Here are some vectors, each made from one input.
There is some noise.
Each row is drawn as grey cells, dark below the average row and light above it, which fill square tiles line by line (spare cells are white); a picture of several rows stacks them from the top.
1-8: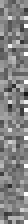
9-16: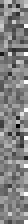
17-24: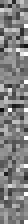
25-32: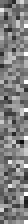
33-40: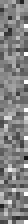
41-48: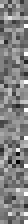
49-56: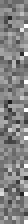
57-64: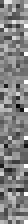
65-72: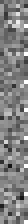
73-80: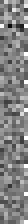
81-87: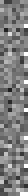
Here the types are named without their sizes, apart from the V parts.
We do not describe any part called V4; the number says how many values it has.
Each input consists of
a value of V4, together with a list of points on a line.
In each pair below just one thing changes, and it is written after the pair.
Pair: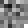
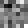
the place on the line in item 1 of the list
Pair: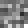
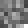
the place on the line in item 1 of the list
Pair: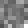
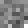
the place on the line in item 1 of the list
